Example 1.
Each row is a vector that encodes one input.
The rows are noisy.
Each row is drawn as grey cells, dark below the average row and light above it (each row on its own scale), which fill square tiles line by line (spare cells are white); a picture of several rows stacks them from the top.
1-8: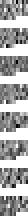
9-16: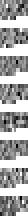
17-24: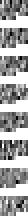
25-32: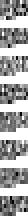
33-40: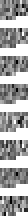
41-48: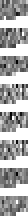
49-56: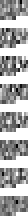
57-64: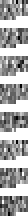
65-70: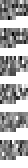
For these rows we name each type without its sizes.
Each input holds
a list of points on a line.
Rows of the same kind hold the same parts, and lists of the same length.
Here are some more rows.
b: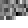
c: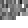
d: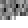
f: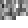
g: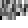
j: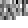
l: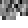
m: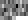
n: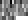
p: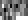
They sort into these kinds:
b, d, l, m, n, p
c, f, g
j

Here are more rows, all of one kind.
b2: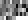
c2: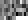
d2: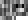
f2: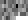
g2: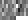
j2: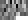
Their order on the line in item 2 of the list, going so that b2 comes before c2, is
j2, f2, b2, d2, c2, g2.
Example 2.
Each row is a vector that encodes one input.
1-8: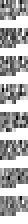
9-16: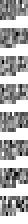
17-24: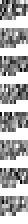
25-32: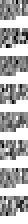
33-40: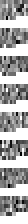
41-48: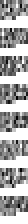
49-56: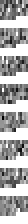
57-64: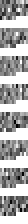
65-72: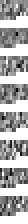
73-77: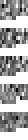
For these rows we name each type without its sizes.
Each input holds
a list of points on a line.
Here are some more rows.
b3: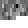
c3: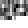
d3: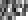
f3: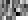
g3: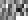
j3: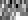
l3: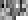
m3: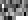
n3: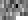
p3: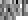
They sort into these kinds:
b3, c3, g3, j3, m3, n3
d3, f3, l3
p3

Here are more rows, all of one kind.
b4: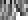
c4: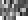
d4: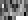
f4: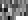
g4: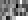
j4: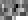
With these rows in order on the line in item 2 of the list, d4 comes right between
c4 and f4.
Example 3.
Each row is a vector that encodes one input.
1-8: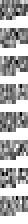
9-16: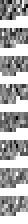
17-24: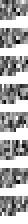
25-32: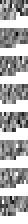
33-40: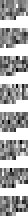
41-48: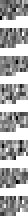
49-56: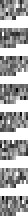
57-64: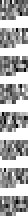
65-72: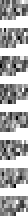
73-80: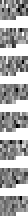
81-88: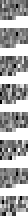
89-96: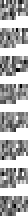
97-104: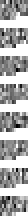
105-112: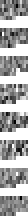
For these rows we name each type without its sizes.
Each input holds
a list of points on a line.
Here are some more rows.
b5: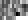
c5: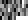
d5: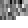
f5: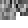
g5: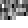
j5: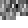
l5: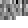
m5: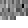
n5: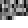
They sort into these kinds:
b5, c5, d5
f5, g5, j5, m5, n5
l5

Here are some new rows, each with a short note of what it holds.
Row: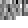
the empty list
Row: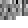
the empty list
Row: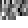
a list of two items
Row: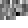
a list of one item
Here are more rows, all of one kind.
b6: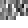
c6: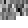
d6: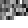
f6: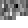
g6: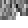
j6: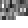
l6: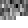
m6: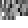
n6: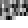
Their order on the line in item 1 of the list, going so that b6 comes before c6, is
b6, c6, m6, g6, j6, l6, f6, n6, d6.
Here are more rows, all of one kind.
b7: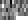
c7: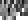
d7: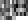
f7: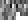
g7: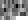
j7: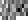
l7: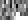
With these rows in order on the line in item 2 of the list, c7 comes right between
d7 and j7.
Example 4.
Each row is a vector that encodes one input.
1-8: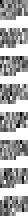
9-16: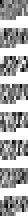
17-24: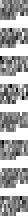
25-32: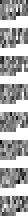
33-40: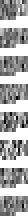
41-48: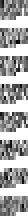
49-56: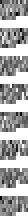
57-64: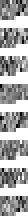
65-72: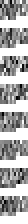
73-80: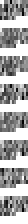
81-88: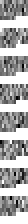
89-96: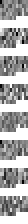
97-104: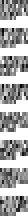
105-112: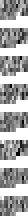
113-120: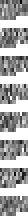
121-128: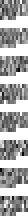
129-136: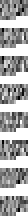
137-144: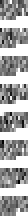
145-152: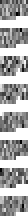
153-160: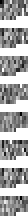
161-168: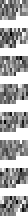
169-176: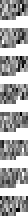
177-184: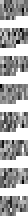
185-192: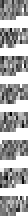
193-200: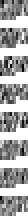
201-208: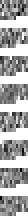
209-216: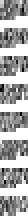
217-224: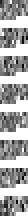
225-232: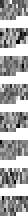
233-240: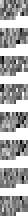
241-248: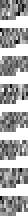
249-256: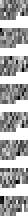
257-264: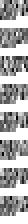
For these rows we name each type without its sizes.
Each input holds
a point on a line and a true/false value.
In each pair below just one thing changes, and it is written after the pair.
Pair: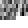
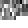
the true/false value
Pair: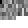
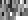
the true/false value
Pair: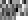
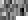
the place on the line
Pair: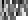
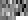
the place on the line
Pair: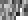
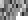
the true/false value
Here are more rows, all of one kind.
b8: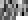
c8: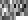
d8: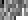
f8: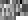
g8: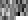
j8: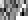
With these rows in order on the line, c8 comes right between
f8 and g8.
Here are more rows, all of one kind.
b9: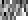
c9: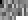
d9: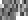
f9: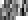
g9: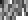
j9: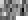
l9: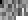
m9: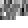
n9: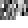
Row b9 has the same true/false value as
c9, g9 and l9.
